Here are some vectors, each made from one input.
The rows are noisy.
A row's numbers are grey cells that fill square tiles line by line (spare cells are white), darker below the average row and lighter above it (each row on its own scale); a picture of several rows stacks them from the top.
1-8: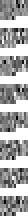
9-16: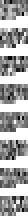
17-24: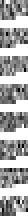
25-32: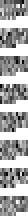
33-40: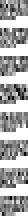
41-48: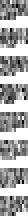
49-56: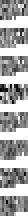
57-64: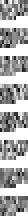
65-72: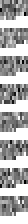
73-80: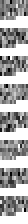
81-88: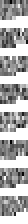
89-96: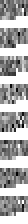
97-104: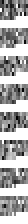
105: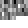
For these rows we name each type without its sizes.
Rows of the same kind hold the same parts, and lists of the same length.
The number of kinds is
2.
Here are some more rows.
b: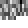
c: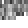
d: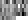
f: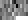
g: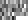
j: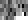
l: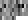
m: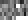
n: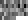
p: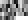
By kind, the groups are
b, c, d, m
f, g, j, l, n, p

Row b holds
three labels.
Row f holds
two labels and three true/false values.
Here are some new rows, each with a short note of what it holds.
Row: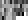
three labels
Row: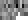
two labels and three true/false values
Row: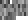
two labels and three true/false values
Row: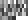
two labels and three true/false values
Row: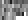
three labels
